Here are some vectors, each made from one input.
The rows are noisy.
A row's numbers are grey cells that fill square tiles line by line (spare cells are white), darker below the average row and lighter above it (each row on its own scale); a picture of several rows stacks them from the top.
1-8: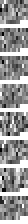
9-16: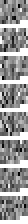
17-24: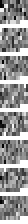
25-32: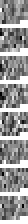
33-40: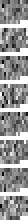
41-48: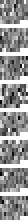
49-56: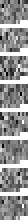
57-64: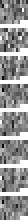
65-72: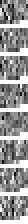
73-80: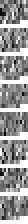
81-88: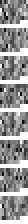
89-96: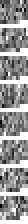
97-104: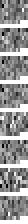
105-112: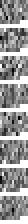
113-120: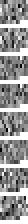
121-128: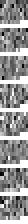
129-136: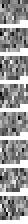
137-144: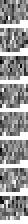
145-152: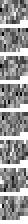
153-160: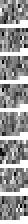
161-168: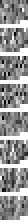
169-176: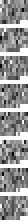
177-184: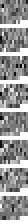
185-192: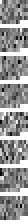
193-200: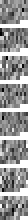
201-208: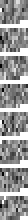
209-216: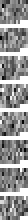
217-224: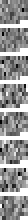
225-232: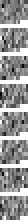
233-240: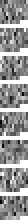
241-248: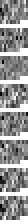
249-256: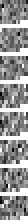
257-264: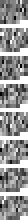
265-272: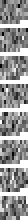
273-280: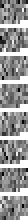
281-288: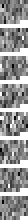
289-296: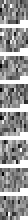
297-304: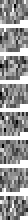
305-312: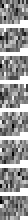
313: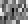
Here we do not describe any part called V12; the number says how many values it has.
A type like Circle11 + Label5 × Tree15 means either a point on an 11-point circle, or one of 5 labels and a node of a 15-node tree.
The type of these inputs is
Bool × (Circle10 + Line5) × Line9 + V12.
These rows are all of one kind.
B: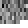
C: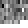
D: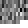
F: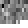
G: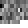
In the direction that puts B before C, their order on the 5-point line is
D, B, F, C, G.
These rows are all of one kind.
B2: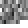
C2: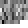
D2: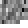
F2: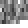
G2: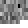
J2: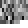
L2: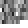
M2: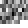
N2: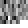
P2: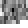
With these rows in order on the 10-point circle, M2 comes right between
B2 and D2.
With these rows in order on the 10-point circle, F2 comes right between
C2 and L2.
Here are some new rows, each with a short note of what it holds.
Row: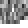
a value of V12
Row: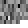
a point on a 10-point circle, a point on a 9-point line and a true/false value
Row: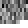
a point on a 5-point line, a point on a 9-point line and a true/false value
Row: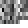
a point on a 10-point circle, a point on a 9-point line and a true/false value
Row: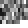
a value of V12
